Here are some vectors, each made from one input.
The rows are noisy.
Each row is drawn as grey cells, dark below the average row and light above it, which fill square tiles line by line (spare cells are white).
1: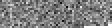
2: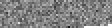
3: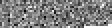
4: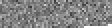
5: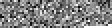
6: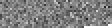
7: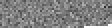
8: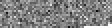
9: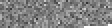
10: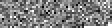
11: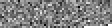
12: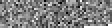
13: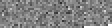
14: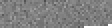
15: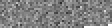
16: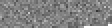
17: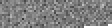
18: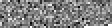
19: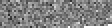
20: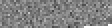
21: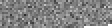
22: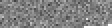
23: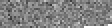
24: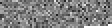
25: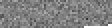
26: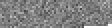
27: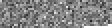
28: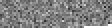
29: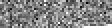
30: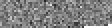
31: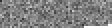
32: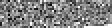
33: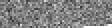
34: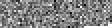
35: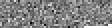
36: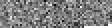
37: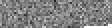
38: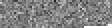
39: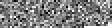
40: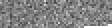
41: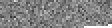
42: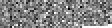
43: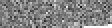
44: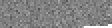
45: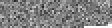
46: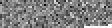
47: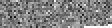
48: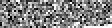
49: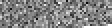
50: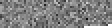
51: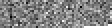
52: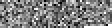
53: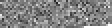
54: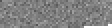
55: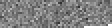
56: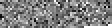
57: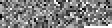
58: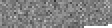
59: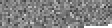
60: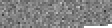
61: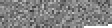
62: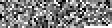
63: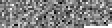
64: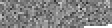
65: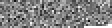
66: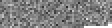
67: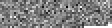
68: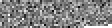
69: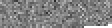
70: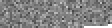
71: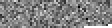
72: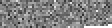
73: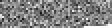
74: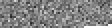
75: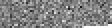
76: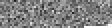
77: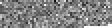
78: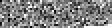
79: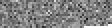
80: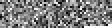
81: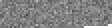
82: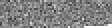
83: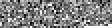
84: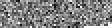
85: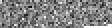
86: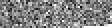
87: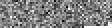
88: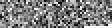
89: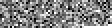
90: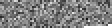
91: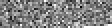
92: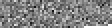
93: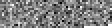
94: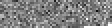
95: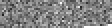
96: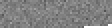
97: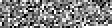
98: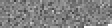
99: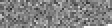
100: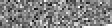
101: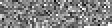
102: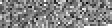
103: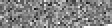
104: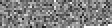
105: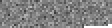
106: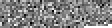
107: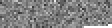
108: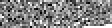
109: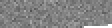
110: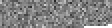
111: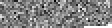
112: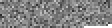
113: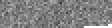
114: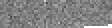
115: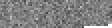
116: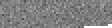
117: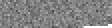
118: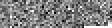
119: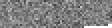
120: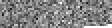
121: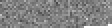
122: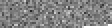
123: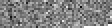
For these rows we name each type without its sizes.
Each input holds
a point on a circle and a true/false value, together with either a point on a circle, or a fixed value.
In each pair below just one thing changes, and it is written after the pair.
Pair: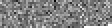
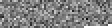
the true/false value
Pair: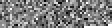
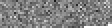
the true/false value
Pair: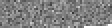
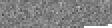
the true/false value
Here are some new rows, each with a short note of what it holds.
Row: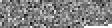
a point on a circle and a true/false value
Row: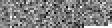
a point on a circle and a true/false value
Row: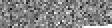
a point on each of two circles and a true/false value
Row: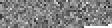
a point on a circle and a true/false value
